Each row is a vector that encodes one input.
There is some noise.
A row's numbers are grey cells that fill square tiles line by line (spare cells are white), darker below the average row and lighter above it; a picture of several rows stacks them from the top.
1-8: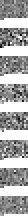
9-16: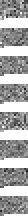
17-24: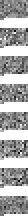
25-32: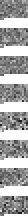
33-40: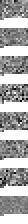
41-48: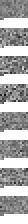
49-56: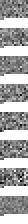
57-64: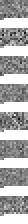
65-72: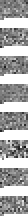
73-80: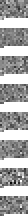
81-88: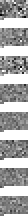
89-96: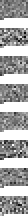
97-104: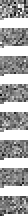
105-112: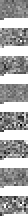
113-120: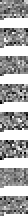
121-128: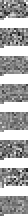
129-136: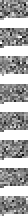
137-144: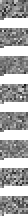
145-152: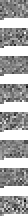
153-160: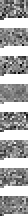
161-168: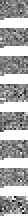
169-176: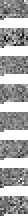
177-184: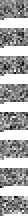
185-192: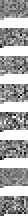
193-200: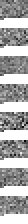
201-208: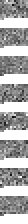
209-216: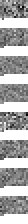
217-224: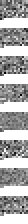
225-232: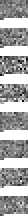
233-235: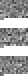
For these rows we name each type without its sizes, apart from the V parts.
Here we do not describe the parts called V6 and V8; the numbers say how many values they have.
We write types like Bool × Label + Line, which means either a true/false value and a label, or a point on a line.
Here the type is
Label + (Line + V6) × V8.
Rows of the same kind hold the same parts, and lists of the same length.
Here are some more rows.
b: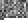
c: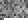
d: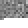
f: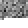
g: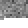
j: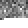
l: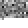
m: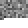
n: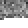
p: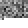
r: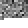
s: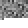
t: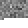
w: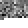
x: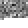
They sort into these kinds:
b, n
c, d, j, m, r, x
f, g, l, p, s, t, w

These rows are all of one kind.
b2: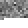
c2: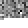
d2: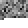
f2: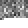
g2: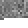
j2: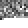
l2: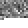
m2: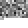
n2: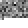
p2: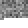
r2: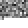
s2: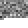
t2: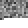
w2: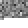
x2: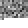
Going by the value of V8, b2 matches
c2, g2, n2 and w2.
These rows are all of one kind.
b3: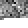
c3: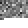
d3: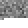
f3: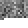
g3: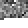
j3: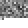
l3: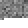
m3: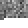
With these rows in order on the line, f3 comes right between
l3 and m3.
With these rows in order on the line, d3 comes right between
b3 and j3.
